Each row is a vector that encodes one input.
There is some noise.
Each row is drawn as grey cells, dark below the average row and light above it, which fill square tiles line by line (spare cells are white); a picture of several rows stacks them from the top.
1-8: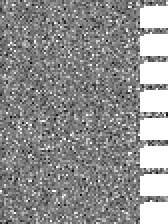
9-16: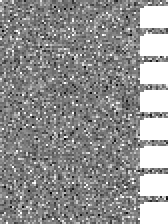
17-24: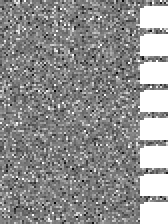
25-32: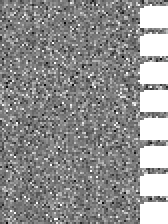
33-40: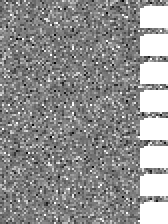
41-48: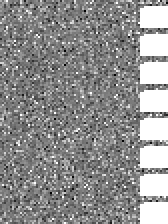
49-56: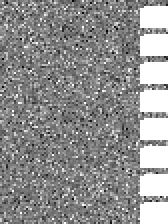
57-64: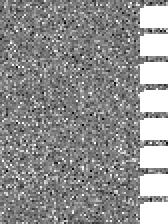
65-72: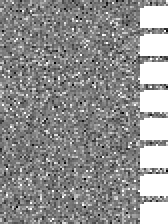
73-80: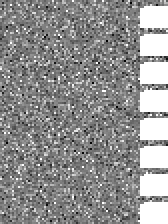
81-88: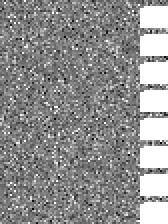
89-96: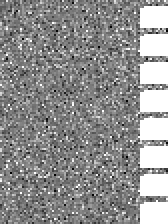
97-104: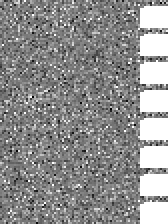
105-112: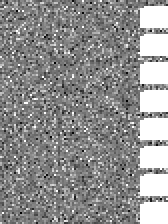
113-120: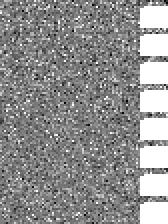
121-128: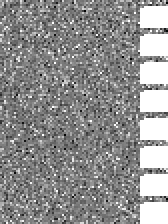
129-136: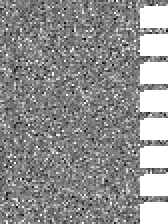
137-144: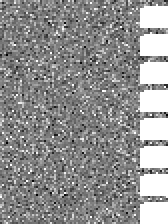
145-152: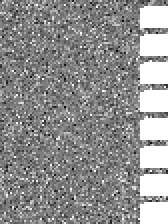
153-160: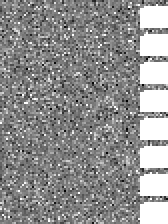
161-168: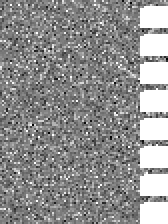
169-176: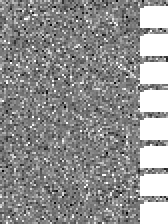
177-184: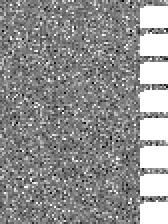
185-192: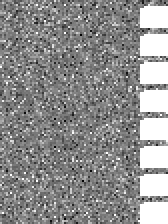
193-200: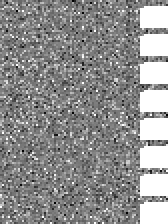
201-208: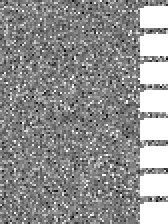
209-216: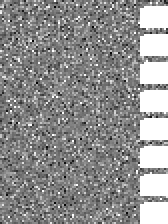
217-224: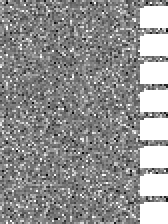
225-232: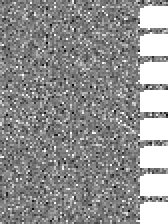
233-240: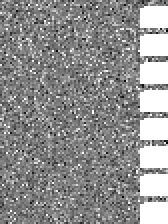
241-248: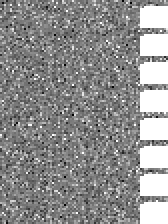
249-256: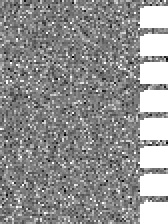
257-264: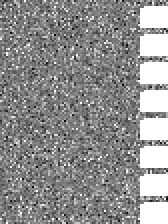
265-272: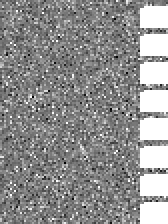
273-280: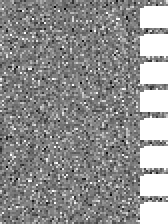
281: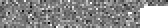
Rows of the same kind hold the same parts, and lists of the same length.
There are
2 kinds of row.
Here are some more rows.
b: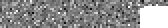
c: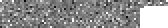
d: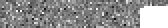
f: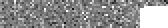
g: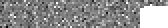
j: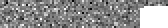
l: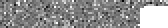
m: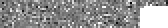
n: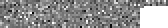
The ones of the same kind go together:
b, d, f, g, l, m
c, j, n

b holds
a point on a 14-point line and four true/false values.
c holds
one of 4 labels and a point on a 14-point line.
